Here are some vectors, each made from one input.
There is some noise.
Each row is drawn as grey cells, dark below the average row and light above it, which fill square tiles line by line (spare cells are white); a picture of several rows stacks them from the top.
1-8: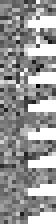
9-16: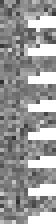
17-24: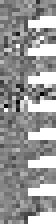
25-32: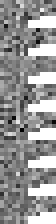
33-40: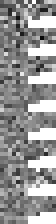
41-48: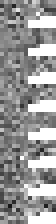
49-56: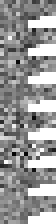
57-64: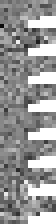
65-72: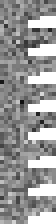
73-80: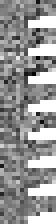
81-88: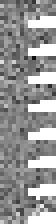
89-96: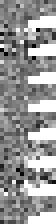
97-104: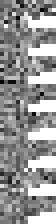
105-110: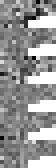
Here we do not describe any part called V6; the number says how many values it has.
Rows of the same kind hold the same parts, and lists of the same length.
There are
2 kinds of row.
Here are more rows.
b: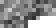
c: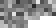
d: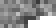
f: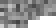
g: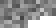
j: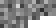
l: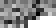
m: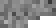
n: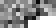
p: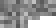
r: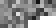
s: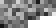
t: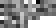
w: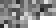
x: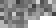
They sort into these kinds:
b, c, d, f, g, l, n, p, t, x
j, m, r, s, w

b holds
a point on each of two 5-point lines.
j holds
a point on a 5-point line and a value of V6.
